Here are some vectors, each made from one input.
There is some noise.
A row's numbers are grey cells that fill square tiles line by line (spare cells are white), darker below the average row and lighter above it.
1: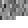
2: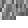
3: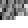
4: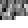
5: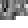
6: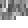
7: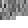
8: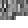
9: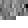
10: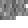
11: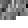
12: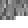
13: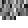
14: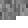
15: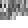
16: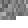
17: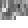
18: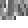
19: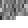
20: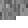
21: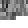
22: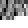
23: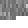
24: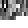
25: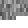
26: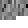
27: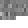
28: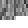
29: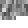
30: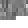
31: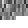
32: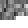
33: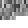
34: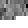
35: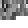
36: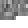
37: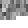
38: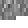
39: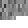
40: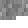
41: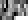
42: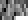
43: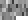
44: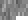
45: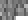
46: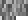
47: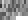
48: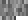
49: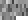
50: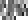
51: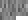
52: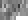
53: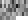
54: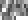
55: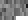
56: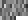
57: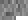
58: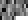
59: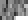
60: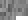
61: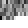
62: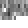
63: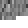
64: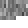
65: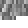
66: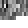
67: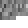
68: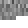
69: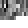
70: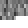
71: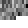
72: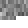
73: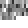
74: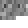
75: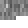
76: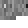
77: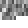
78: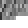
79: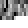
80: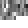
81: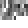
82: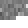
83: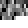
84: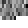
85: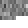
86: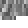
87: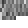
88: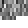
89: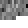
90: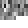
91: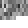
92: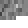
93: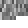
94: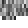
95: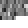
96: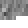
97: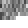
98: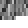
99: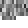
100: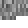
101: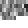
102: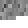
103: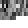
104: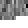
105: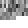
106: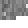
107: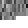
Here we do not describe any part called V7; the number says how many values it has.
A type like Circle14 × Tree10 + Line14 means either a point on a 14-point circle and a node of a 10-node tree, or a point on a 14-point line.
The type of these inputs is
(Bool × Bool × Bool × Bool + V7) × Line6.
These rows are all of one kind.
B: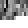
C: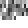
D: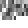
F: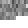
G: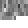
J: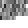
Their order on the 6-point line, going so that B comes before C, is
B, F, C, D, J, G.
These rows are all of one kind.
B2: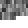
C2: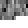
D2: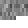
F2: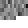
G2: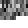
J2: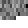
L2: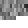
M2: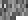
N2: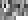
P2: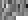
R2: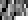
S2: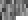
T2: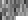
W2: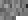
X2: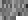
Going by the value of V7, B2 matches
D2, M2, S2 and T2.
